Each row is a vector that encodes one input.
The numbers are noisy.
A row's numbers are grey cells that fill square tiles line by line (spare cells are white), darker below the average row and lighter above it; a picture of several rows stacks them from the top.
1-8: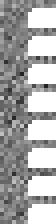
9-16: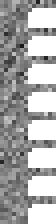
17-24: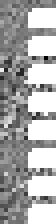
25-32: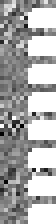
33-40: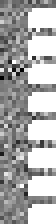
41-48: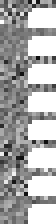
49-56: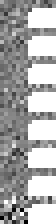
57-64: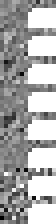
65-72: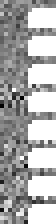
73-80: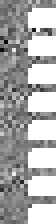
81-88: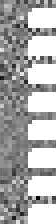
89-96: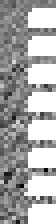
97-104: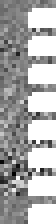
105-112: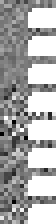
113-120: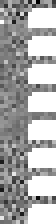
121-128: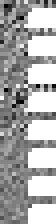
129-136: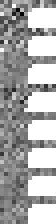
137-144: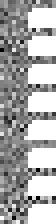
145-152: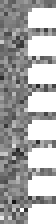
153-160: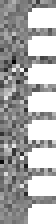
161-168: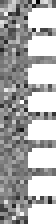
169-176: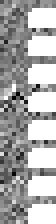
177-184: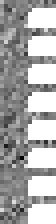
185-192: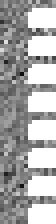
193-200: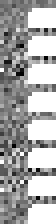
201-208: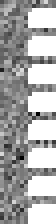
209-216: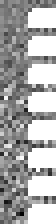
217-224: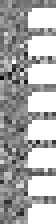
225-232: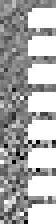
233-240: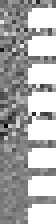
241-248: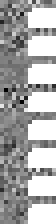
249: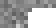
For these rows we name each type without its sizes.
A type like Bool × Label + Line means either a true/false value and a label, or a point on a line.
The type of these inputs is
Tree.
